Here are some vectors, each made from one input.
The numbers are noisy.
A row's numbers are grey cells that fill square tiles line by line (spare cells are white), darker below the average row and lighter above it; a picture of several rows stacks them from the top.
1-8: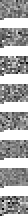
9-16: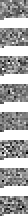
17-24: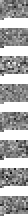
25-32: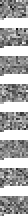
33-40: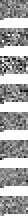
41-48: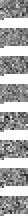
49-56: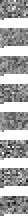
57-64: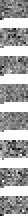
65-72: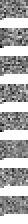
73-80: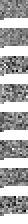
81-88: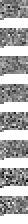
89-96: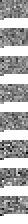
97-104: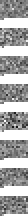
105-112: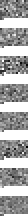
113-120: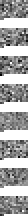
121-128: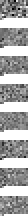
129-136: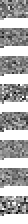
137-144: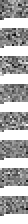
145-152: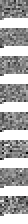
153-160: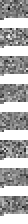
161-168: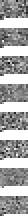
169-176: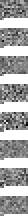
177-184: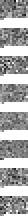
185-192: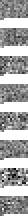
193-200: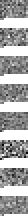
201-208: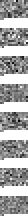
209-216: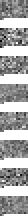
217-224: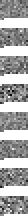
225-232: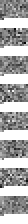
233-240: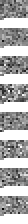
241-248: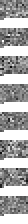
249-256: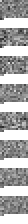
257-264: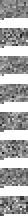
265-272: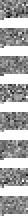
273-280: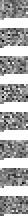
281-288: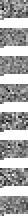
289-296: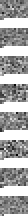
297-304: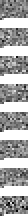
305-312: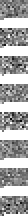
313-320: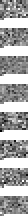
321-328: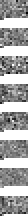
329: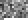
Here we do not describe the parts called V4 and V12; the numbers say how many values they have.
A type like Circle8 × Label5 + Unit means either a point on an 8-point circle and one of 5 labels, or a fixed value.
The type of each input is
(Bool × Bool × Bool × Bool + V12) × V4 + List2(Line7).
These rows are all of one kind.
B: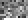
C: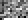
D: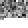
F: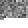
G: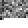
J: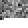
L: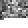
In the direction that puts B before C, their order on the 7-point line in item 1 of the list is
B, F, G, L, D, J, C.
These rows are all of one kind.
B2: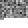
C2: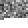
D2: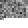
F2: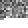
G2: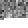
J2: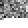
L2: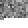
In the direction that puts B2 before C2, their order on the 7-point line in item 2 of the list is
B2, F2, D2, G2, L2, C2, J2.
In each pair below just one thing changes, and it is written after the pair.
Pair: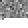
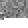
the value of V4
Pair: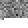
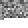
one of the four true/false values
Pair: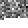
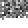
one of the four true/false values
